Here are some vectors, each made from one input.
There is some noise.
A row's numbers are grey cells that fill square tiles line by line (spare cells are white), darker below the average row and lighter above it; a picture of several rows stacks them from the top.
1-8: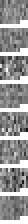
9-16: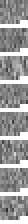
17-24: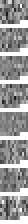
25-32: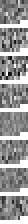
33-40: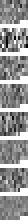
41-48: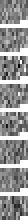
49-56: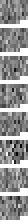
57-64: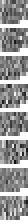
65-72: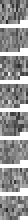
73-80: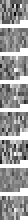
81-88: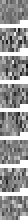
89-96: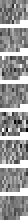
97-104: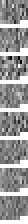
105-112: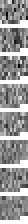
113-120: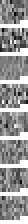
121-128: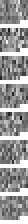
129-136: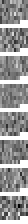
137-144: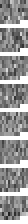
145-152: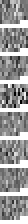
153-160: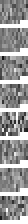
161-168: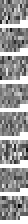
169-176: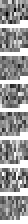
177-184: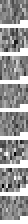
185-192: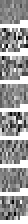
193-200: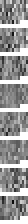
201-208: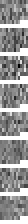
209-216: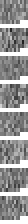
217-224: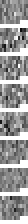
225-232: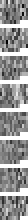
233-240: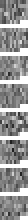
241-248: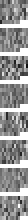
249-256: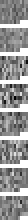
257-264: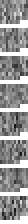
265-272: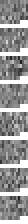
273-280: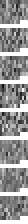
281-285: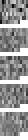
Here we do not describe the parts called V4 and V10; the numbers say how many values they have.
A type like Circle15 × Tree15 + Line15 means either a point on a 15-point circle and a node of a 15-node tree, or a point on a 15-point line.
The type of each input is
(Bool × Bool × Bool × V10 + Label5) × V4.
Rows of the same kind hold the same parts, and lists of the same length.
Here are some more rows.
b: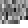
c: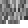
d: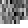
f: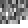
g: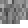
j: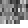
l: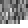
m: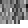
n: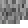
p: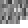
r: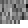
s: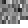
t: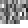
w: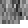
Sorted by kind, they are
b, c, d, f, g, j, l, m, n, s, w
p, r, t

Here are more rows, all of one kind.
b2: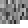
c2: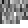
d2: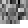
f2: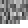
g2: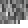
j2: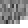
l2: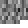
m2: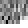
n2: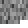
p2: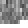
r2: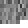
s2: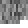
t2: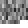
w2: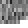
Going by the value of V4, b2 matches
d2, g2, p2 and w2.
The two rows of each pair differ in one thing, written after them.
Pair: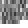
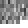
the value of V4
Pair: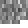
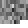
the value of V10
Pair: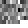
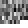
the value of V4
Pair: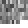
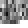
the value of V10
